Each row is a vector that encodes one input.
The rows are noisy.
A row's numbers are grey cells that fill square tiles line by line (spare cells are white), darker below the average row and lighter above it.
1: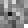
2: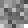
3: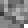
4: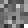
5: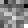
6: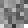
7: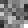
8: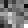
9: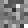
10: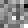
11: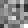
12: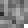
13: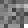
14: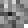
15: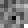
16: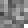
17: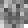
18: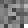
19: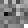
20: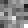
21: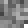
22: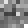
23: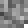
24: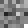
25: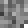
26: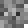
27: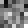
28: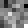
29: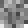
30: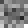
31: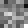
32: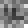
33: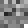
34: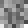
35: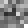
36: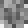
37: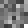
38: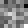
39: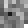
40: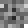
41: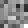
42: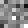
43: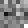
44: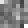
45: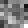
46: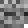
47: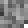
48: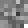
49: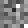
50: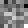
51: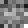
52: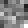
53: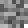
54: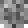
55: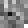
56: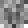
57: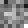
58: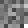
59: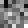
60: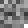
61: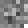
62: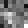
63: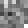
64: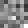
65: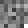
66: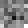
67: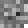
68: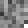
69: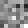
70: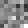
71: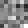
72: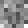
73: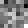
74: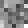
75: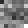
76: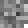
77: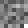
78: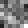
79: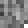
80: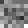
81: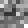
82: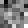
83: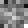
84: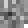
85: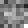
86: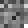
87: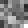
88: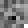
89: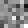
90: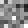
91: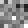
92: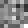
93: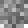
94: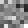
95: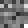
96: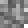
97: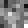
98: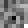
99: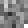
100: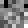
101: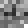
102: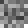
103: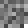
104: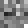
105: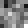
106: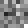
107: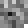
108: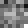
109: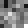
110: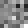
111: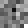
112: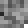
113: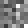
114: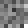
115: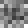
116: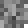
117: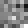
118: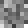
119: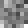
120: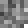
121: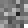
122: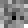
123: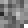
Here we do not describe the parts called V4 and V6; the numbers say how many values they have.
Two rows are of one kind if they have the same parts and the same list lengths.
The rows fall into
2 kinds.
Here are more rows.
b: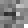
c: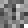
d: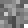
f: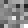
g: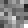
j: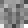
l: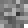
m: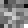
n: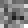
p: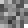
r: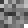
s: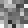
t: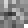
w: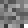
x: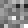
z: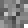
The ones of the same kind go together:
b, c, g, n, r, w
d, f, j, l, m, p, s, t, x, z

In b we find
a value of V4 and a value of V6.
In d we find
a point on a 5-point line, a true/false value and a value of V6.
